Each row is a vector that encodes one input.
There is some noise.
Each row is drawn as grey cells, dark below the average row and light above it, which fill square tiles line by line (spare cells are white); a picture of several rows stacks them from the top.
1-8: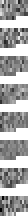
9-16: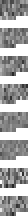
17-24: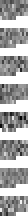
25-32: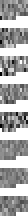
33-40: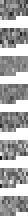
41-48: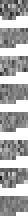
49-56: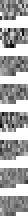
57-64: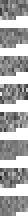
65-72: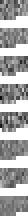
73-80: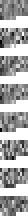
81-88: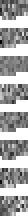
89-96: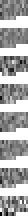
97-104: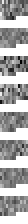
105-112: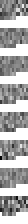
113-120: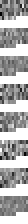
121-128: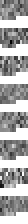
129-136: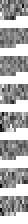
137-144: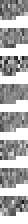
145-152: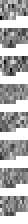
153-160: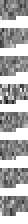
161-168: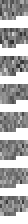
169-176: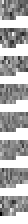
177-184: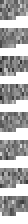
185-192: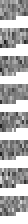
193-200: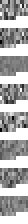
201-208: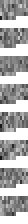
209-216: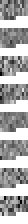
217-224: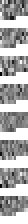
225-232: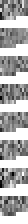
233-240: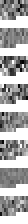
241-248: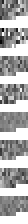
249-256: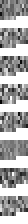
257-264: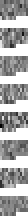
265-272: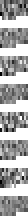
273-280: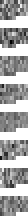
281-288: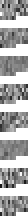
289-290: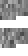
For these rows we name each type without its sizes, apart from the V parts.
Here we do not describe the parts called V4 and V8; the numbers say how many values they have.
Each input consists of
either a point on a line and a node of a tree, or a value of V4 and a value of V8.
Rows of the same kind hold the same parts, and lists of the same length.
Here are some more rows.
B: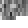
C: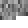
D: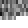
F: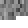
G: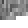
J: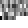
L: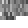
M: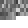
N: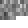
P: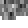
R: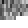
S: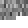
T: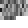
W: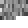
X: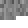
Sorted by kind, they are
B, C, D, F, L, P, R, S, T, W, X
G, J, M, N

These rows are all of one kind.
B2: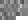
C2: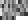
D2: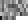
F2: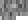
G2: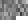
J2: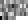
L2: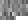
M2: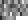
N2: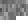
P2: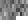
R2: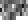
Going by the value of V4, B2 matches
G2 and N2.
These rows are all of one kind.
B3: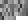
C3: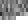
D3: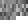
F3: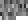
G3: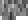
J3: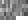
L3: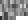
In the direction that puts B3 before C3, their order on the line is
G3, F3, D3, J3, L3, B3, C3.
